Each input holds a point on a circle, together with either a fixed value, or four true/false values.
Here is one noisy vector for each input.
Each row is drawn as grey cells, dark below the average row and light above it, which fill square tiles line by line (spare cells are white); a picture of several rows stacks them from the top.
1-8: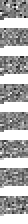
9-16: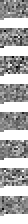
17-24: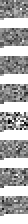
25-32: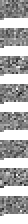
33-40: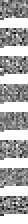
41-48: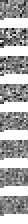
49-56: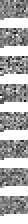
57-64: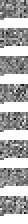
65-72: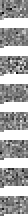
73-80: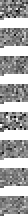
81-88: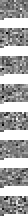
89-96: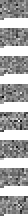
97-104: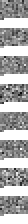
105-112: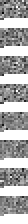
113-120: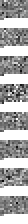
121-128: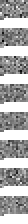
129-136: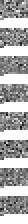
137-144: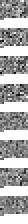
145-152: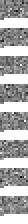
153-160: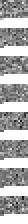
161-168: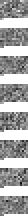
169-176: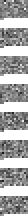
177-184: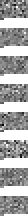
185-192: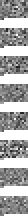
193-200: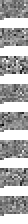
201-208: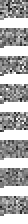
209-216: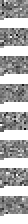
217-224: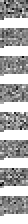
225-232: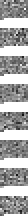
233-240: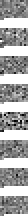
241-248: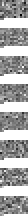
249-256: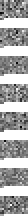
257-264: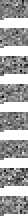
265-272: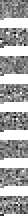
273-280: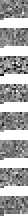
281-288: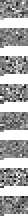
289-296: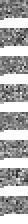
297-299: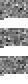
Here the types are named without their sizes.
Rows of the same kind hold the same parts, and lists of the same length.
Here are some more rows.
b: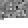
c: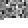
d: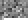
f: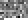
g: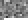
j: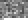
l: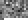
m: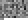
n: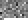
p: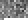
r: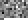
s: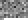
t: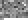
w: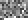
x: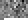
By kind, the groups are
b, d, f, g, j, l, m, n, p, s, t, w, x
c, r

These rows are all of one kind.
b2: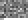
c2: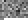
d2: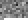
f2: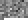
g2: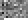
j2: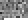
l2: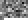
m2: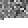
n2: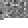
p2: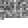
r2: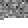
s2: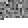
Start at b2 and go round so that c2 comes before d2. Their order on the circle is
b2, f2, l2, c2, n2, r2, m2, d2, g2, p2, j2, s2.
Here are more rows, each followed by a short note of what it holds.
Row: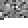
a point on a circle
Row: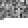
a point on a circle
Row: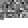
a point on a circle and four true/false values
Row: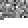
a point on a circle
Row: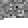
a point on a circle and four true/false values
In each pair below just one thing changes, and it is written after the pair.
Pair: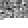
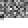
the place on the circle
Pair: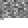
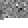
one of the four true/false values
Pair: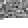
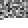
the place on the circle
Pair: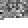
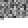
one of the four true/false values
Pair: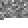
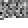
the place on the circle
